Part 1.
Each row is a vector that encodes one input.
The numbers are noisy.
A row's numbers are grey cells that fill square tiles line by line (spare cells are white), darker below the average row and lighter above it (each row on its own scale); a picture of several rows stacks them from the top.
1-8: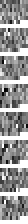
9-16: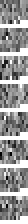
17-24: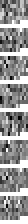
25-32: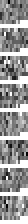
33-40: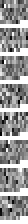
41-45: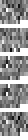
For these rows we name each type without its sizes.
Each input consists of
a true/false value, together with either a fixed value, or a node of a tree.
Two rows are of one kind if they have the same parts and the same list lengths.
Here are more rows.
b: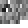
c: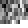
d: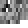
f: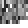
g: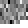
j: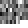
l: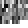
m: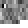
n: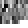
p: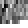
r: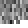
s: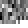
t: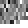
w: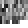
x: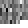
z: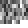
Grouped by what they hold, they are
b, d, f, l, n, p, w
c, g, j, m, r, s, t, x, z

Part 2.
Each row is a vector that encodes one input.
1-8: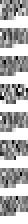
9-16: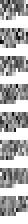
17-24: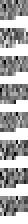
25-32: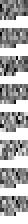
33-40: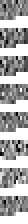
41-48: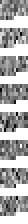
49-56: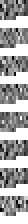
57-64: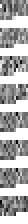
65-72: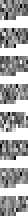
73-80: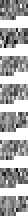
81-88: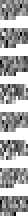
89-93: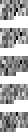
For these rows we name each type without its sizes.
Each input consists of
either a point on a circle and a true/false value, or a fixed value.
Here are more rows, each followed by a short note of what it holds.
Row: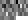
a point on a circle and a true/false value
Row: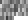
a point on a circle and a true/false value
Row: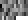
a point on a circle and a true/false value
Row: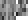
a fixed value
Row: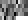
a point on a circle and a true/false value
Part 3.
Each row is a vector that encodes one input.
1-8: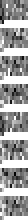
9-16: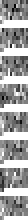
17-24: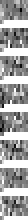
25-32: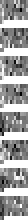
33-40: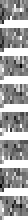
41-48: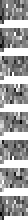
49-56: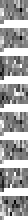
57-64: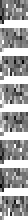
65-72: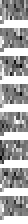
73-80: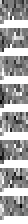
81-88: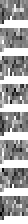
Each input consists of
either a point on a 7-point line, or a point on a 9-point line.
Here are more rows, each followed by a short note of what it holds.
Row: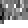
a point on a 7-point line
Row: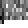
a point on a 7-point line
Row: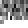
a point on a 9-point line
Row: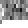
a point on a 9-point line
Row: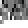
a point on a 9-point line
